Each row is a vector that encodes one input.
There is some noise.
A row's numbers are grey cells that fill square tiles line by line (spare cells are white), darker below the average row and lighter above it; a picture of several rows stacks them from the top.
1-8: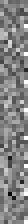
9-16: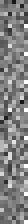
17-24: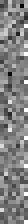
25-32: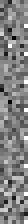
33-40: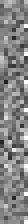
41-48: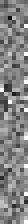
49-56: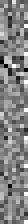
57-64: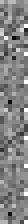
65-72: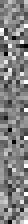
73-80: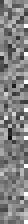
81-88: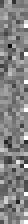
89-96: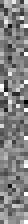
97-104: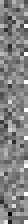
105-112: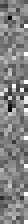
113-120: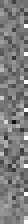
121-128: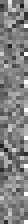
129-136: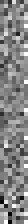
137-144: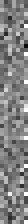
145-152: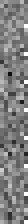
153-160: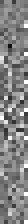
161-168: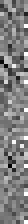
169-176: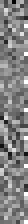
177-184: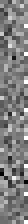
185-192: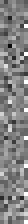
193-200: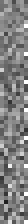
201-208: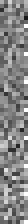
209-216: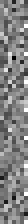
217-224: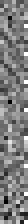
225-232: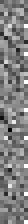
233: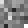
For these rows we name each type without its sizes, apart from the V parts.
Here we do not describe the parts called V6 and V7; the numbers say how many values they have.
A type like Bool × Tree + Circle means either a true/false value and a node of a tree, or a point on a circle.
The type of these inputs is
Bool × Tree × V6 × V7.
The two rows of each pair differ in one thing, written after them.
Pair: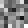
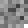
the true/false value
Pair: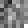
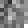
the true/false value
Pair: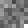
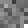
the true/false value
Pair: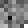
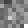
the value of V6
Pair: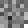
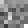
the value of V6
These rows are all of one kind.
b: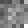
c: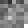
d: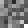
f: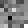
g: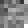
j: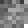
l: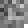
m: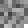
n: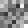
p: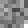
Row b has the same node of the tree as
f, g, j and m.
